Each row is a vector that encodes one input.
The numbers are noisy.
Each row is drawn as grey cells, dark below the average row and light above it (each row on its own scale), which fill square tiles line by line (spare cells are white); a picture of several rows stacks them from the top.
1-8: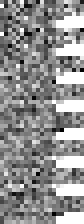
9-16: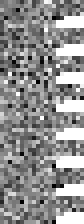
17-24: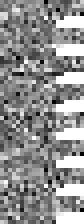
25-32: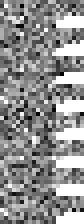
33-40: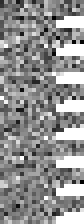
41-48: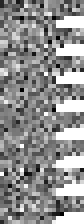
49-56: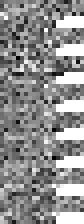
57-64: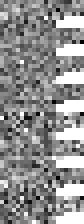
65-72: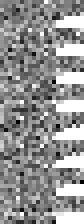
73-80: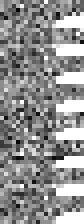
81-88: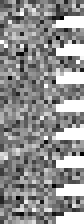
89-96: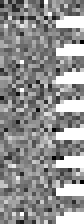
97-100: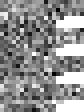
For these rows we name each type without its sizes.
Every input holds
a list of points on a line.
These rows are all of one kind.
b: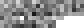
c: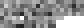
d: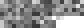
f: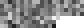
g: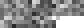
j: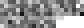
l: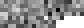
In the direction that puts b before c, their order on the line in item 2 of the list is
j, d, f, l, g, b, c.
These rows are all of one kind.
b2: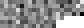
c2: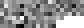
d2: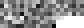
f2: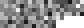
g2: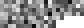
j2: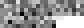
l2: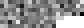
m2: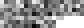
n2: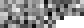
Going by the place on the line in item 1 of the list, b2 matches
f2 and g2.
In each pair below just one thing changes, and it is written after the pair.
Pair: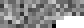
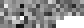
the place on the line in item 2 of the list
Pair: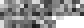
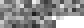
the place on the line in item 2 of the list
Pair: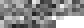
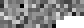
the place on the line in item 1 of the list
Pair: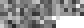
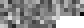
the place on the line in item 2 of the list
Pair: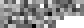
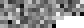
the place on the line in item 2 of the list
